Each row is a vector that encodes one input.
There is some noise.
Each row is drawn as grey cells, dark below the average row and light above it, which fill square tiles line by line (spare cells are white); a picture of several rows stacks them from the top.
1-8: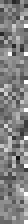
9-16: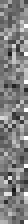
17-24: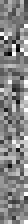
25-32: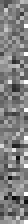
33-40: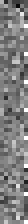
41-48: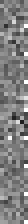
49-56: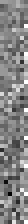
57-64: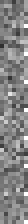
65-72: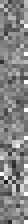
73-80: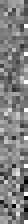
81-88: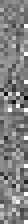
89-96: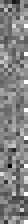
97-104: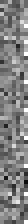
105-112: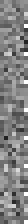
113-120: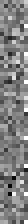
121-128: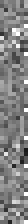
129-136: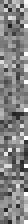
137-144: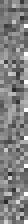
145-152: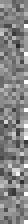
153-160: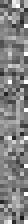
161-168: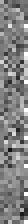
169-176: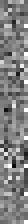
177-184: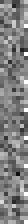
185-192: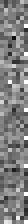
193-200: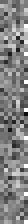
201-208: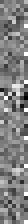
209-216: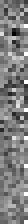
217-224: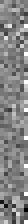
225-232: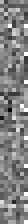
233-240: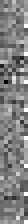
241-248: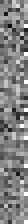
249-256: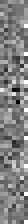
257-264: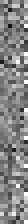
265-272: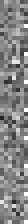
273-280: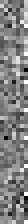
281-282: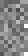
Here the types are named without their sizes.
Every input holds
a label.
